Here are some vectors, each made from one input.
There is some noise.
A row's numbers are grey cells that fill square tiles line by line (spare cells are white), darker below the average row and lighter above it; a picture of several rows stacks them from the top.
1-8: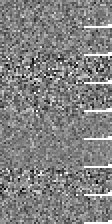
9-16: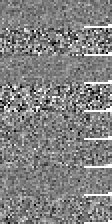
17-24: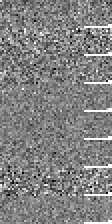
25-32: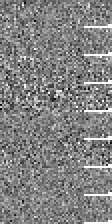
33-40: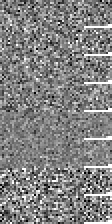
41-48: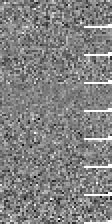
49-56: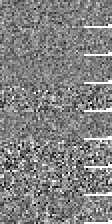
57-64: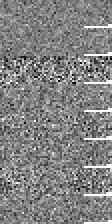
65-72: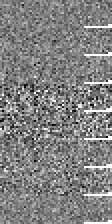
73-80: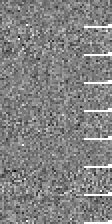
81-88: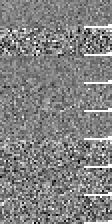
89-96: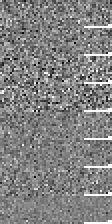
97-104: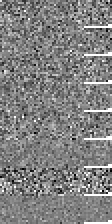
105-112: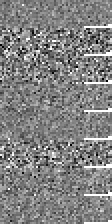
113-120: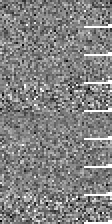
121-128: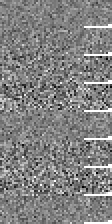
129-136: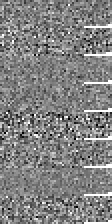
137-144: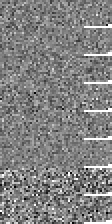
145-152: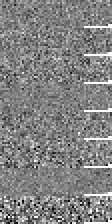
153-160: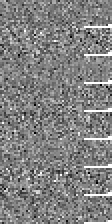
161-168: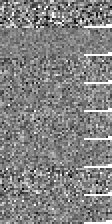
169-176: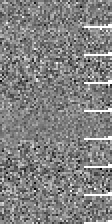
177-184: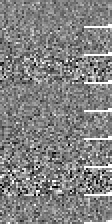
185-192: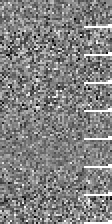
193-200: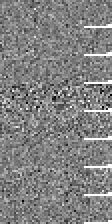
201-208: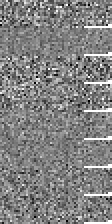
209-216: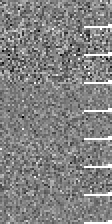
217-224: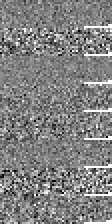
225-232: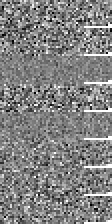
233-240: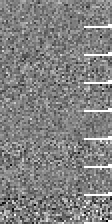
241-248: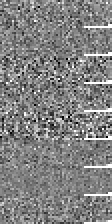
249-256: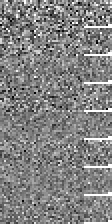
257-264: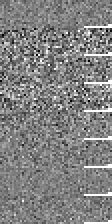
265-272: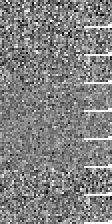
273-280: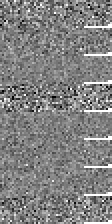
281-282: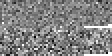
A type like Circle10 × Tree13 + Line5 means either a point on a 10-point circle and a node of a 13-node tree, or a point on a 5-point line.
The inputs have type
(Bool × Bool × Bool × Bool + Unit) × Tree12 + Line3 × Line5.
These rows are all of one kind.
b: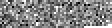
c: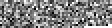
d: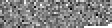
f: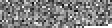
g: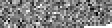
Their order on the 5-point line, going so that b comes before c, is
f, b, c, g, d.
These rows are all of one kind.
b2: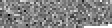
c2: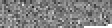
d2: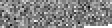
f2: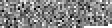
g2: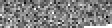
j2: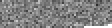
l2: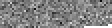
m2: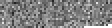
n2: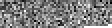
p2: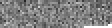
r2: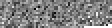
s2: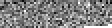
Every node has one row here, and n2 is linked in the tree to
l2.
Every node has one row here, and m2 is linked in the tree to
b2, d2, f2 and r2.
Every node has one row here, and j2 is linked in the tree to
c2, g2, p2 and r2.
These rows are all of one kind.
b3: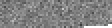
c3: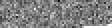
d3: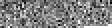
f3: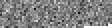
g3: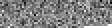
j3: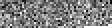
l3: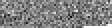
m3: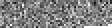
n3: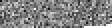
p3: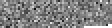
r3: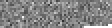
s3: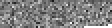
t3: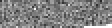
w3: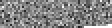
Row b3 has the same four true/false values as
d3, j3 and r3.
